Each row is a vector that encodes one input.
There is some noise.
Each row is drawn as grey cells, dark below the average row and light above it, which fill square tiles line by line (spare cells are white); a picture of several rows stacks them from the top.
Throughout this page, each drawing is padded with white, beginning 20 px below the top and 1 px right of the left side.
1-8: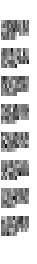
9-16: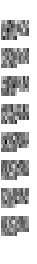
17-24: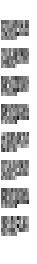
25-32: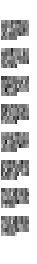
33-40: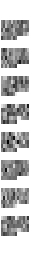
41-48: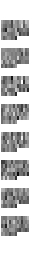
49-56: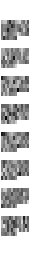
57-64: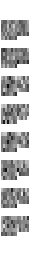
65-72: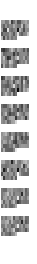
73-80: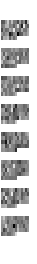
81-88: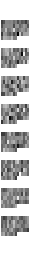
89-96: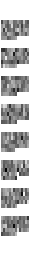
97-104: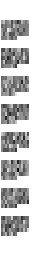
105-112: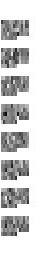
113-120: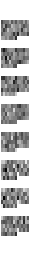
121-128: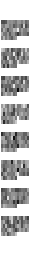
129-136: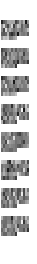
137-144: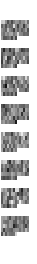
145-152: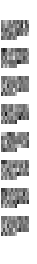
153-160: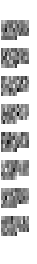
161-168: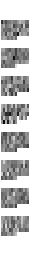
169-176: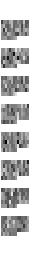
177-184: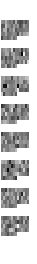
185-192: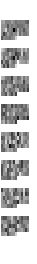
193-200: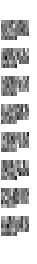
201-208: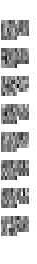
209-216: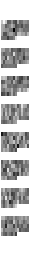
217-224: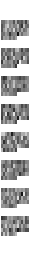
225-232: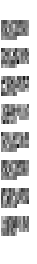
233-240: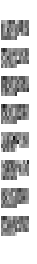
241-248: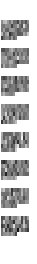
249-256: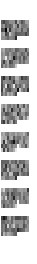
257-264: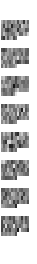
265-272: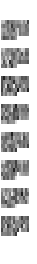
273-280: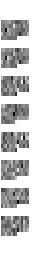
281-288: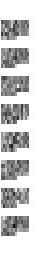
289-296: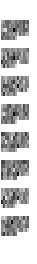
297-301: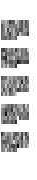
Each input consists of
a point on an 11-point line, together with either a point on an 11-point line, or three true/false values.
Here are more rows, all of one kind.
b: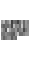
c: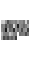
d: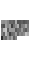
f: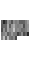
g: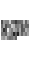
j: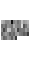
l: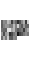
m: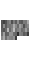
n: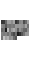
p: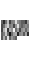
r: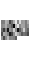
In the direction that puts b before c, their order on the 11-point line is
r, j, b, c, d, l, p, f, m, n, g.
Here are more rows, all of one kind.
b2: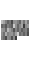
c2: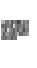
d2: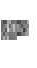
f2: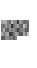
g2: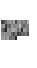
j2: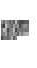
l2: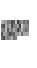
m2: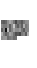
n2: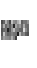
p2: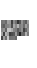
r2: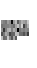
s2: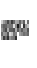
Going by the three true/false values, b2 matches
r2 and s2.
